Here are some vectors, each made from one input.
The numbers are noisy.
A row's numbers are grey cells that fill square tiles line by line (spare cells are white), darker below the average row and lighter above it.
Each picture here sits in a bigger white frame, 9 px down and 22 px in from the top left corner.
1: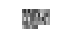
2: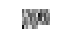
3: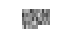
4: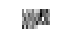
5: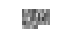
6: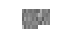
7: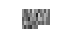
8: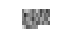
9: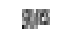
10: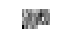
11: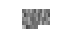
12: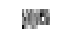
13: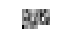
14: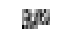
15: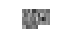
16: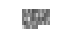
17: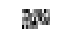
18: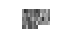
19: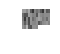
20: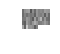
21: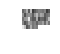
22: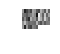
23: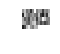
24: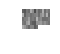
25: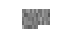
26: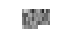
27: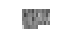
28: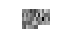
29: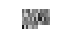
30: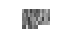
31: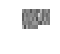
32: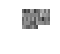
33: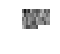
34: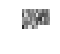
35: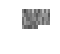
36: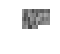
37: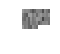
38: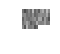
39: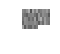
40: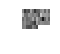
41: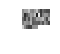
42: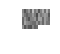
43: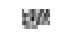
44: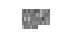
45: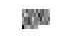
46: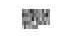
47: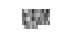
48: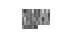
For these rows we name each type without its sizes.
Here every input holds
a node of a tree and a true/false value.
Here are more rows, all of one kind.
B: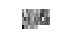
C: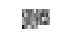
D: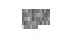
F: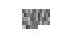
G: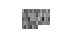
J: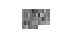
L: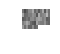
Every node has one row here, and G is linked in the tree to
B and J.
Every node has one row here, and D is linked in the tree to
B and C.
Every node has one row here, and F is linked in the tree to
L.
